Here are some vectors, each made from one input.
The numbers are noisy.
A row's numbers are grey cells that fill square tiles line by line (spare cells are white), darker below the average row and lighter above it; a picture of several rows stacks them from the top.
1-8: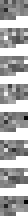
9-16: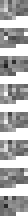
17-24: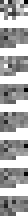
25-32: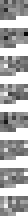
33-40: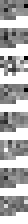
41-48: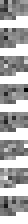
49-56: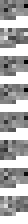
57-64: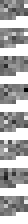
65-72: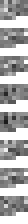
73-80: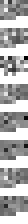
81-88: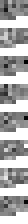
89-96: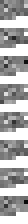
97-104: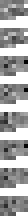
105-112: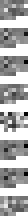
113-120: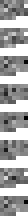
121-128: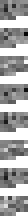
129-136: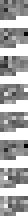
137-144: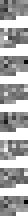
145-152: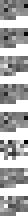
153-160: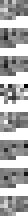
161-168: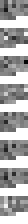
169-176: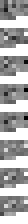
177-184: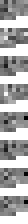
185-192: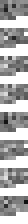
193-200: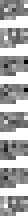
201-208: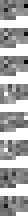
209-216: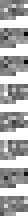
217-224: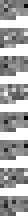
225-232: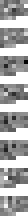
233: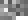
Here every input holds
a list of up to two items, each a point on a 9-point line and a true/false value.
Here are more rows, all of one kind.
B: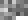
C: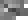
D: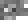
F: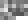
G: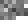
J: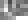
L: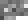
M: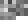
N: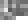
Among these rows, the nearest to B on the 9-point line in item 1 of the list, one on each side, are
C and G.
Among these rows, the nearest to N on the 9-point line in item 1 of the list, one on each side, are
C and F.
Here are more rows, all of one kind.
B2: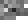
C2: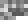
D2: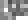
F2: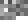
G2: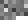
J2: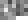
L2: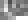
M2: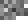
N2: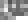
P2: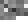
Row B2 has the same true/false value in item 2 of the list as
C2, D2, N2 and P2.
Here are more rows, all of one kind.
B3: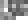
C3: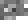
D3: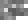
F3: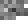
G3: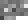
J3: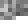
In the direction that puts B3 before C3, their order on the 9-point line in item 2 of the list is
B3, D3, G3, C3, F3, J3.
